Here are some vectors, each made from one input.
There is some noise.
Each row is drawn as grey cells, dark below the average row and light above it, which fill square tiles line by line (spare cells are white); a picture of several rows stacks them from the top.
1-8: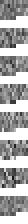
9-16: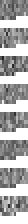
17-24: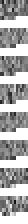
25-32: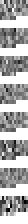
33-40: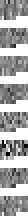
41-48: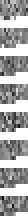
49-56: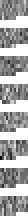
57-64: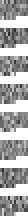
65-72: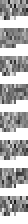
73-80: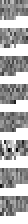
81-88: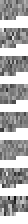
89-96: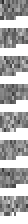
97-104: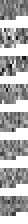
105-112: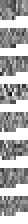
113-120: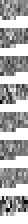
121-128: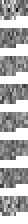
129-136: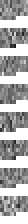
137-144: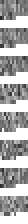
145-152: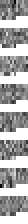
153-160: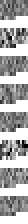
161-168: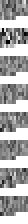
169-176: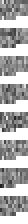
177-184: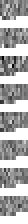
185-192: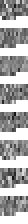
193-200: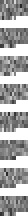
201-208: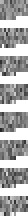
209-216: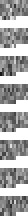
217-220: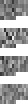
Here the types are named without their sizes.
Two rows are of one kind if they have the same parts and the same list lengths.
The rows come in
4 kinds.
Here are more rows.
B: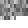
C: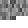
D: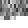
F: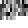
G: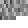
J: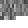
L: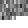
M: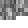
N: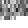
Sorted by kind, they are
B, D, L, N
C, J, M
F
G

